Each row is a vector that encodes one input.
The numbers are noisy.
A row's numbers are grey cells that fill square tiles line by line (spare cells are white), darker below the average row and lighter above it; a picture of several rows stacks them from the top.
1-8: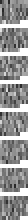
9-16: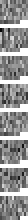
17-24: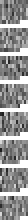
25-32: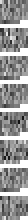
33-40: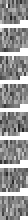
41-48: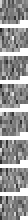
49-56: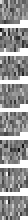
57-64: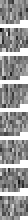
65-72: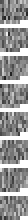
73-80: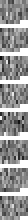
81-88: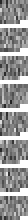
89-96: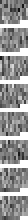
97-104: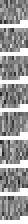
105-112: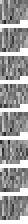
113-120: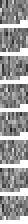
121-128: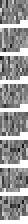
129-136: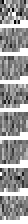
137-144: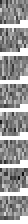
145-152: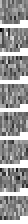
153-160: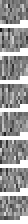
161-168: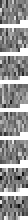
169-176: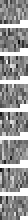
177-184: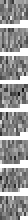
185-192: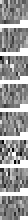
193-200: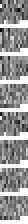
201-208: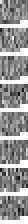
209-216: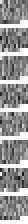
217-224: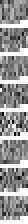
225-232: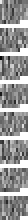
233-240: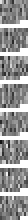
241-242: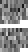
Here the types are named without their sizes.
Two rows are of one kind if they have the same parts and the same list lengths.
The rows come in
3 kinds.
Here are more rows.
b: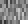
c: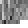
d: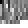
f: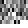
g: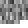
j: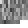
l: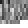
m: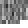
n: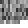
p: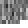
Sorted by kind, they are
b, c, j, m, p
d, g, l, n
f

